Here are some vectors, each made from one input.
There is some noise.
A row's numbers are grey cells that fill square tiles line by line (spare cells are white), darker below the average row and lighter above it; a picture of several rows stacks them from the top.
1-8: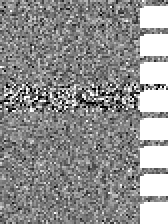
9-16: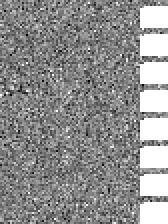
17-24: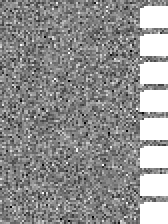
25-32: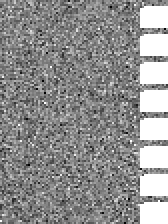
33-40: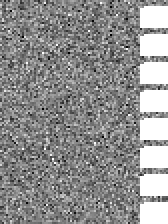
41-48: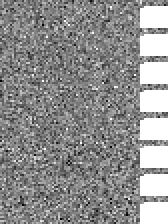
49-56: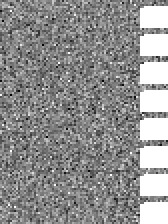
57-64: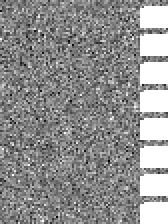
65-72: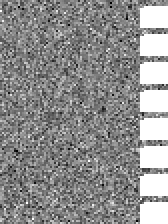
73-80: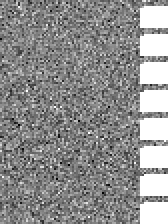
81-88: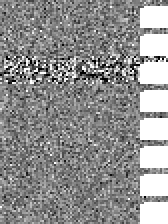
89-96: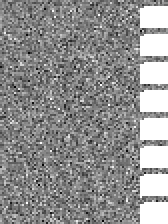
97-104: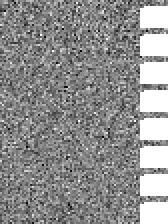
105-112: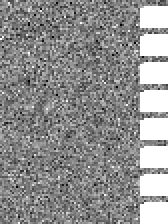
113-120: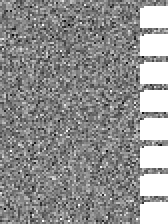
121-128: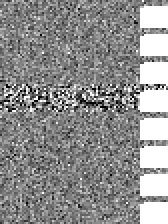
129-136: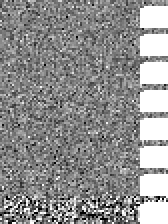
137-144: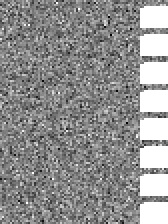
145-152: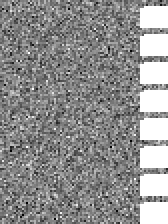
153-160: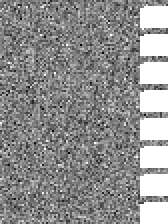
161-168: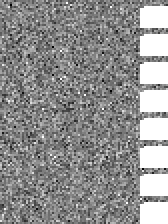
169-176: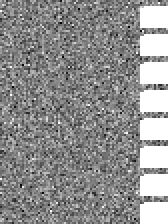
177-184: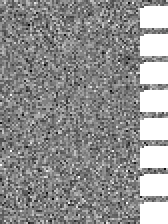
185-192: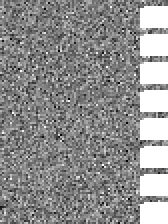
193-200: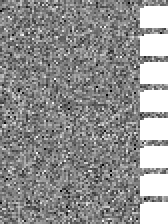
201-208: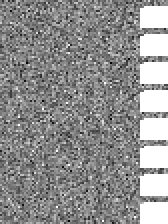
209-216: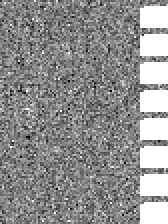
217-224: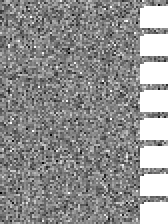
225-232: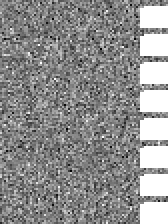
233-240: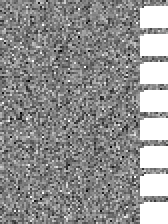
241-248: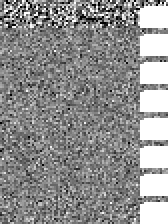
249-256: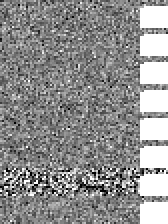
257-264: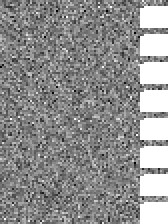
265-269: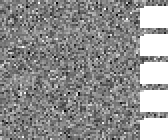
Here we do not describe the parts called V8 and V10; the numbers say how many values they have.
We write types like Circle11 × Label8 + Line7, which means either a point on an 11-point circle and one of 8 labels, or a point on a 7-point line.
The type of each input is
Circle9 × Circle9 × (Tree9 + Unit) × V8 × V10 + Unit.
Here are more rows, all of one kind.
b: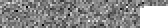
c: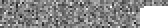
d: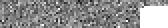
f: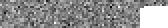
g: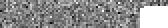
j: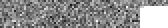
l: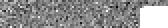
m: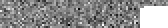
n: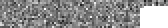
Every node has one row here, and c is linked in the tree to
g.
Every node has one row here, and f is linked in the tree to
g.
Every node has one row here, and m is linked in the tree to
b, g and n.
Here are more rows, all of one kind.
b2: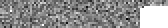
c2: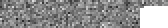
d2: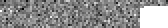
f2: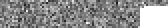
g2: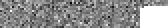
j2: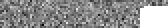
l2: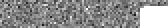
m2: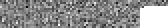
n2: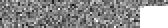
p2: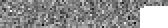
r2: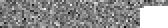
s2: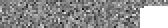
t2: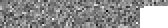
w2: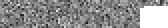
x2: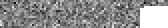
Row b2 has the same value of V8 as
g2, s2, t2 and w2.
